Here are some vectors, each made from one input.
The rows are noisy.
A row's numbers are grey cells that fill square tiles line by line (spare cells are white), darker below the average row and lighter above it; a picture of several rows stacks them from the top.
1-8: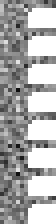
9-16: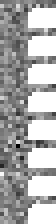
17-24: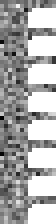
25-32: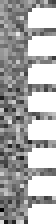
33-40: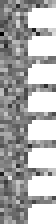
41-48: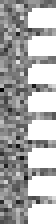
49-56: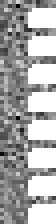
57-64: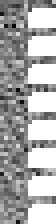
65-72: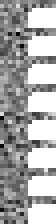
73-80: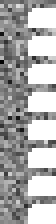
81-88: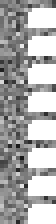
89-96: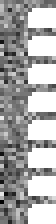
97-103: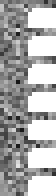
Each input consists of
either a point on a 6-point line and a true/false value, or a point on a 7-point line.
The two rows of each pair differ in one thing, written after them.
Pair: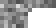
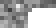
the place on the 6-point line
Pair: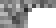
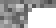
the place on the 6-point line
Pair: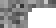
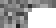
the true/false value
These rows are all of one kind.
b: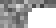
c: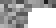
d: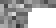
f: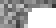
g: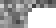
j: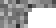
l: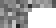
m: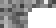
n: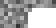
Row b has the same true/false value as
g and m.
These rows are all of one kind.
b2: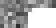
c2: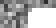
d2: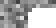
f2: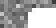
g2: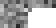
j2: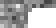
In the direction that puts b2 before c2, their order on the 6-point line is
b2, f2, d2, g2, j2, c2.
